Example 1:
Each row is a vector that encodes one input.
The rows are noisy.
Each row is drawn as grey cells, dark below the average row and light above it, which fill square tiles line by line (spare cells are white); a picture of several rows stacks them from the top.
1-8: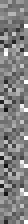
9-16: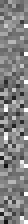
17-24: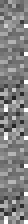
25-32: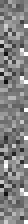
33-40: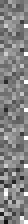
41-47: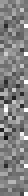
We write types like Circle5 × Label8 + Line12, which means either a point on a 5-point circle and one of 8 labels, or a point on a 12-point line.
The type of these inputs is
Line5.
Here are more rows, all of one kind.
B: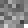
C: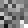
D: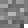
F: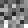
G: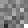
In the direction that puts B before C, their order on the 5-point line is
F, B, D, G, C.
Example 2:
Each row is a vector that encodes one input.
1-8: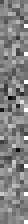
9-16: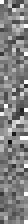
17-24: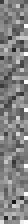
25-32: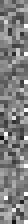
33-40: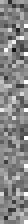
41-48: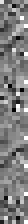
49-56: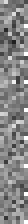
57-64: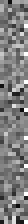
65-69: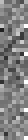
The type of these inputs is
Line11.
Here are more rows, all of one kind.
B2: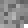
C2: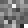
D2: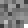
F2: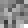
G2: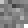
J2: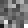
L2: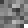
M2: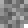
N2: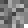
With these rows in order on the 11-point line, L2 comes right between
F2 and N2.
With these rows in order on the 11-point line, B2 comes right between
M2 and N2.
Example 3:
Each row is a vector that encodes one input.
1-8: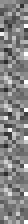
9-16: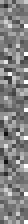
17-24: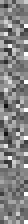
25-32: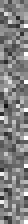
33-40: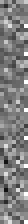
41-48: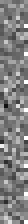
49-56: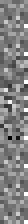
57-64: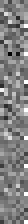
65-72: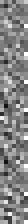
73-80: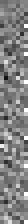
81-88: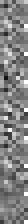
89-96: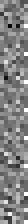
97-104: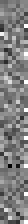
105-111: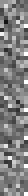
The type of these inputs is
Line10.
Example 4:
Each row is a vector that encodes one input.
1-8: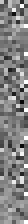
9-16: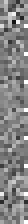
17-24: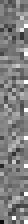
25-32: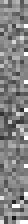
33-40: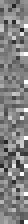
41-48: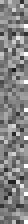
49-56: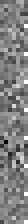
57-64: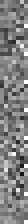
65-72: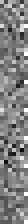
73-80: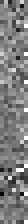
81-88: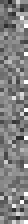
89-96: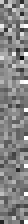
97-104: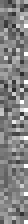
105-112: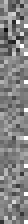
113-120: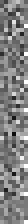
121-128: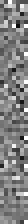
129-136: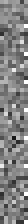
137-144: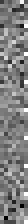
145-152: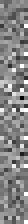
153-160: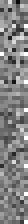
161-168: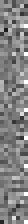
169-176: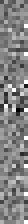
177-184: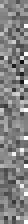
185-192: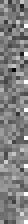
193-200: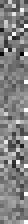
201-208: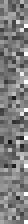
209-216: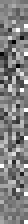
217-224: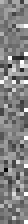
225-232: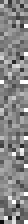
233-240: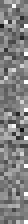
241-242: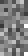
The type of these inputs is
Line19.
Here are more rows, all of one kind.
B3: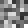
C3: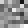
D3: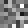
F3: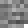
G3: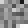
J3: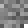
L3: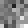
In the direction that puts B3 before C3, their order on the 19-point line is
D3, B3, J3, G3, C3, F3, L3.
